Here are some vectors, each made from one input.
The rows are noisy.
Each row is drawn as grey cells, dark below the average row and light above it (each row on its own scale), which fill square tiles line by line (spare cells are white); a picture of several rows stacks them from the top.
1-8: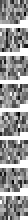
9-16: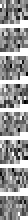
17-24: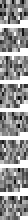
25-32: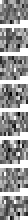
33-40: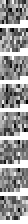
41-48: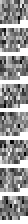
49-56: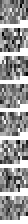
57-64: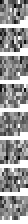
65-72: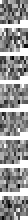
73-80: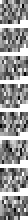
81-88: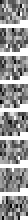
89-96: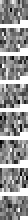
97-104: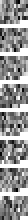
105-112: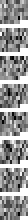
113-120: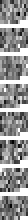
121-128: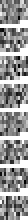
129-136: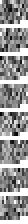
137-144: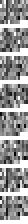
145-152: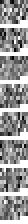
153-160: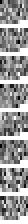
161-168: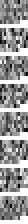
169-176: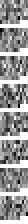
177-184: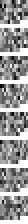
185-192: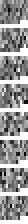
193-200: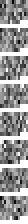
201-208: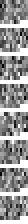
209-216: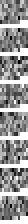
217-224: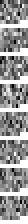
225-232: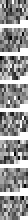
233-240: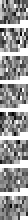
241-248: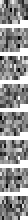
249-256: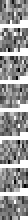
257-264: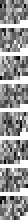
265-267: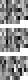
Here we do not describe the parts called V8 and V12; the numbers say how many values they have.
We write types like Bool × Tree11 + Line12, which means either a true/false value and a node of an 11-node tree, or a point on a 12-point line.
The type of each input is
Line6 × V12 + Line13 × V8.
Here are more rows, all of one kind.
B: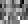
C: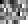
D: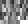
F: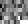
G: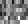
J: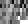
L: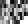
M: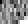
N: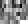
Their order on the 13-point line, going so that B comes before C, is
B, N, G, F, L, J, M, D, C.
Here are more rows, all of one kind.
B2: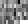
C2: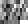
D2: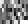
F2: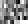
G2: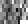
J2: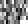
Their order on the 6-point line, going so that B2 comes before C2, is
B2, F2, C2, G2, D2, J2.
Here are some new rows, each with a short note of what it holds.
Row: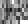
a point on a 6-point line and a value of V12
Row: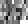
a point on a 6-point line and a value of V12
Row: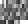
a point on a 6-point line and a value of V12
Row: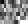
a point on a 13-point line and a value of V8
